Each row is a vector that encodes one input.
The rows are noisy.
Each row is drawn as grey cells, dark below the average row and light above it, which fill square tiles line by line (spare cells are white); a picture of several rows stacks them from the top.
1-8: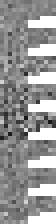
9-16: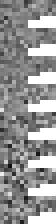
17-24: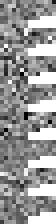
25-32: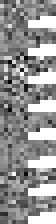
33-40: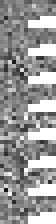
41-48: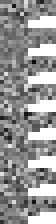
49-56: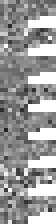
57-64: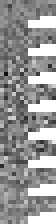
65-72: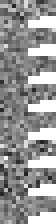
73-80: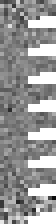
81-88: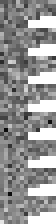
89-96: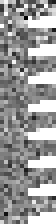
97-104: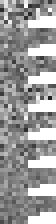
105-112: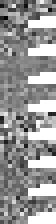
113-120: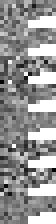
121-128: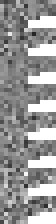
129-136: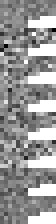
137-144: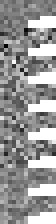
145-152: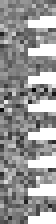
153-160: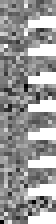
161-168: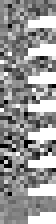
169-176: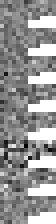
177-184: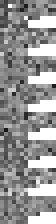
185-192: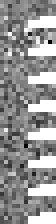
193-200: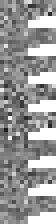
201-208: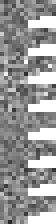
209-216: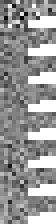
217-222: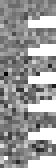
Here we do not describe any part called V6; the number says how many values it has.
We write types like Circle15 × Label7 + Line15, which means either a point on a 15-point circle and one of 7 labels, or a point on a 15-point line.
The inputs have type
Label7 + (Label10 + Line8) × V6.
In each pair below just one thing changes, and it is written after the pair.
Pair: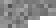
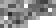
the label
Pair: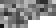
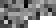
the label
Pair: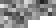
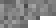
the label
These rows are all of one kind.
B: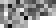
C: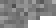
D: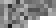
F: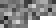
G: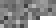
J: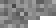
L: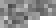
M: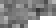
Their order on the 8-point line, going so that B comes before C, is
B, F, M, J, L, D, G, C.
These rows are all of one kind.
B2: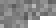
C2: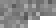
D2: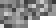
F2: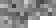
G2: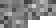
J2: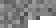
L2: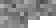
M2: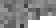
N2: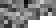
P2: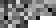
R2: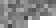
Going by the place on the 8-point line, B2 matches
D2, G2 and N2.
